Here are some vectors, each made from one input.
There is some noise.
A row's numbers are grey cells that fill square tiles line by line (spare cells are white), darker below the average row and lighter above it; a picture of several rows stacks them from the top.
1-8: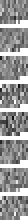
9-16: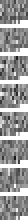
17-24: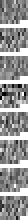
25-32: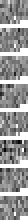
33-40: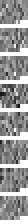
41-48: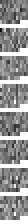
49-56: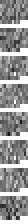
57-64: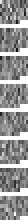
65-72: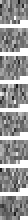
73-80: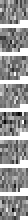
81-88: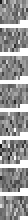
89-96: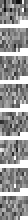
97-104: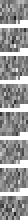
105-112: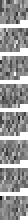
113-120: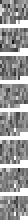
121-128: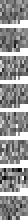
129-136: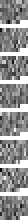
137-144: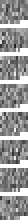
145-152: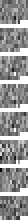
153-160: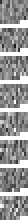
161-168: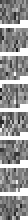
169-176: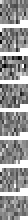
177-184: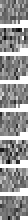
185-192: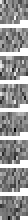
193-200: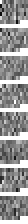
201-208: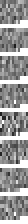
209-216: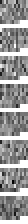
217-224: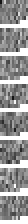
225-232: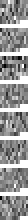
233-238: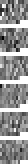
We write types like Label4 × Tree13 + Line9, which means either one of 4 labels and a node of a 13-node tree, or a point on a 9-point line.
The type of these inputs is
List2(Line6 + Line10).
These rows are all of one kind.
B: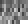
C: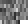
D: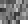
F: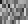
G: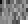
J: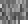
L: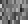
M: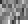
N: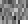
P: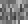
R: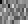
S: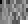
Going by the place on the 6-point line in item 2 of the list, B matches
C, G, N and S.
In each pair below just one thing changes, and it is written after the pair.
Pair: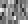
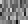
the place on the 10-point line in item 2 of the list
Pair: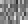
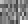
the place on the 10-point line in item 2 of the list
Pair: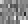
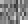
the place on the 10-point line in item 2 of the list
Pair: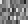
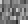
the place on the 10-point line in item 2 of the list
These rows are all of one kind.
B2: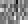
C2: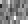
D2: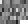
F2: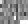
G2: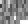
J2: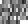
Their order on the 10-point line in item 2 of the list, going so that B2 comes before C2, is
F2, J2, B2, G2, C2, D2.
